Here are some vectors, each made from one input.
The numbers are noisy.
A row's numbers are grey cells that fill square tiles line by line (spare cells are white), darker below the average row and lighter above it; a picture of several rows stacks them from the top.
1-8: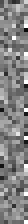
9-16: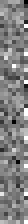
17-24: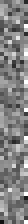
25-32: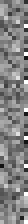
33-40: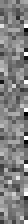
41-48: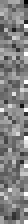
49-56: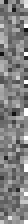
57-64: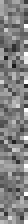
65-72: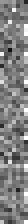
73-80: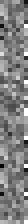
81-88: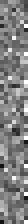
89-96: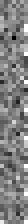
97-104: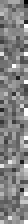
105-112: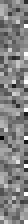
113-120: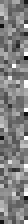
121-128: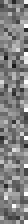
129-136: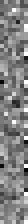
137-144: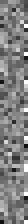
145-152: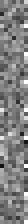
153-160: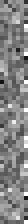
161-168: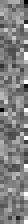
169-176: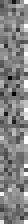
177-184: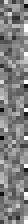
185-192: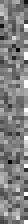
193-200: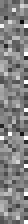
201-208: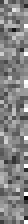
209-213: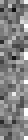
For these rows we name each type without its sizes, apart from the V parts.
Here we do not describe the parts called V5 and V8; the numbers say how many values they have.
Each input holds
a true/false value, together with either a point on a line, or a value of V5 and a value of V8.
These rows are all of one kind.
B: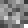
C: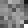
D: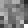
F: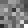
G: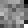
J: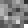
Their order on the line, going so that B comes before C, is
D, J, B, G, C, F.
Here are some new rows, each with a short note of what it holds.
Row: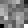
a point on a line and a true/false value
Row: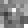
a true/false value, a value of V5 and a value of V8
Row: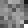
a point on a line and a true/false value
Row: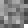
a point on a line and a true/false value
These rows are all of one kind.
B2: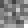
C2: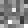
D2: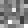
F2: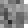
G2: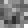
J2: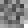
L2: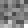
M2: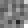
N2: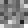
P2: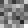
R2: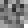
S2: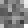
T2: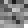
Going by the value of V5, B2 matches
P2 and T2.
